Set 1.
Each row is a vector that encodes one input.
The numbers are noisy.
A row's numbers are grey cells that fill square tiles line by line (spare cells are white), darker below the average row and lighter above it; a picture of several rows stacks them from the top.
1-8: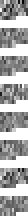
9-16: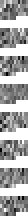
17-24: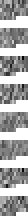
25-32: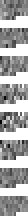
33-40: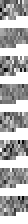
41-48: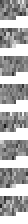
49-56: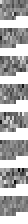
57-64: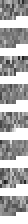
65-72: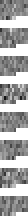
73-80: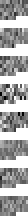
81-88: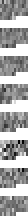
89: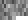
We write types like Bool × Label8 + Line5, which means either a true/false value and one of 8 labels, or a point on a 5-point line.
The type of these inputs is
(Bool × Bool × Bool × Bool + Unit) × Tree9.
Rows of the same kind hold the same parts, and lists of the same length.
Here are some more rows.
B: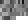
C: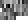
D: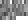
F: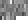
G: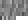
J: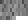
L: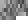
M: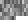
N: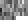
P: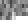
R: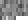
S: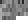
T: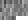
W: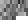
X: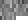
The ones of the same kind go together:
B, C, D, F, G, J, M, P, R, S, T, X
L, N, W

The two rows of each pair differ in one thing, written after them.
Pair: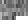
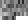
one of the four true/false values
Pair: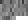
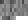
one of the four true/false values
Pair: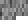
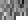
the node of the tree
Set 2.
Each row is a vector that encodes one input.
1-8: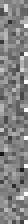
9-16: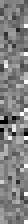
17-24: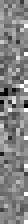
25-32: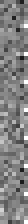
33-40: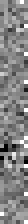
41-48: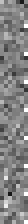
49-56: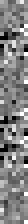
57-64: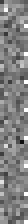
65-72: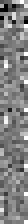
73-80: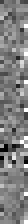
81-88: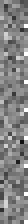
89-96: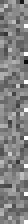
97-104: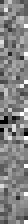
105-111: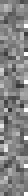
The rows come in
2 kinds.
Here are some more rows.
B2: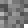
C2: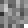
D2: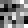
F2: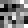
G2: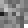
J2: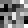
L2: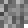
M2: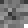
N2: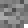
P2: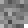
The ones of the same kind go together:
B2, C2, G2, L2, M2, N2, P2
D2, F2, J2

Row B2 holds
two labels (each one of 8).
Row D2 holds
a fixed value.
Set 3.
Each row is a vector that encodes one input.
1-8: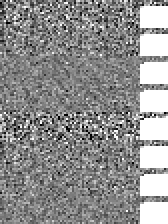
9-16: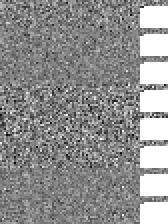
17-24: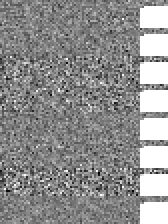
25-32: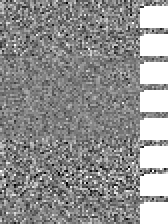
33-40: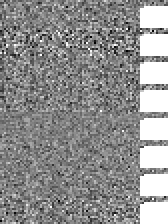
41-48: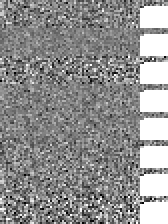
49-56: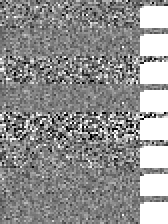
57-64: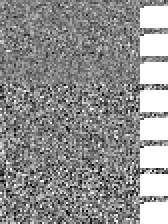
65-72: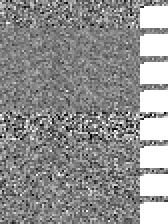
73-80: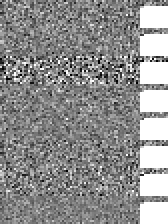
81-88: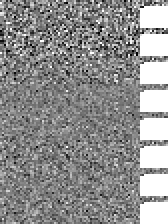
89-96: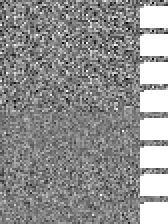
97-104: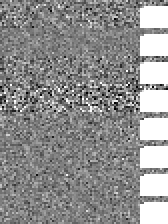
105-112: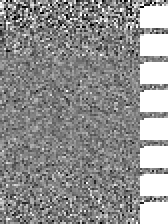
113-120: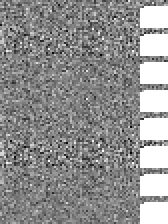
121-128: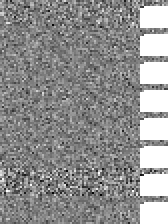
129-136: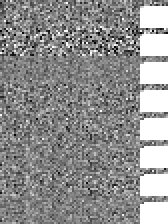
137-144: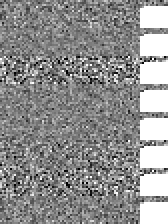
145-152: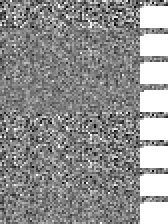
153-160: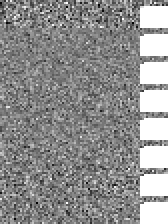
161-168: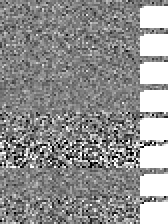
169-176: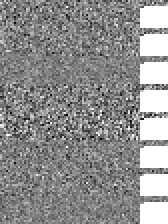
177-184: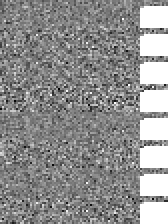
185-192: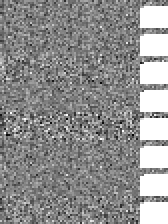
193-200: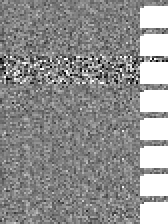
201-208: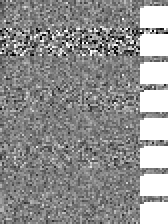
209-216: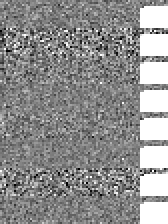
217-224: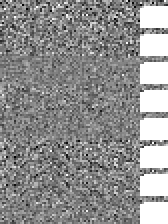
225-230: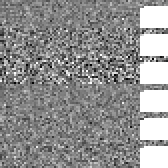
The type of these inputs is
Line10 + Line11.
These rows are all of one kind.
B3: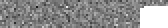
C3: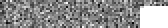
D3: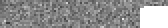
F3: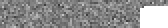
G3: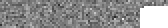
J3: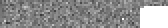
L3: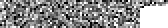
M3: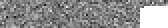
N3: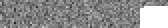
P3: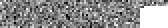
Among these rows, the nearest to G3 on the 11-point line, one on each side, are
C3 and J3.
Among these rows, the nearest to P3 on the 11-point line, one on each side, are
B3 and N3.
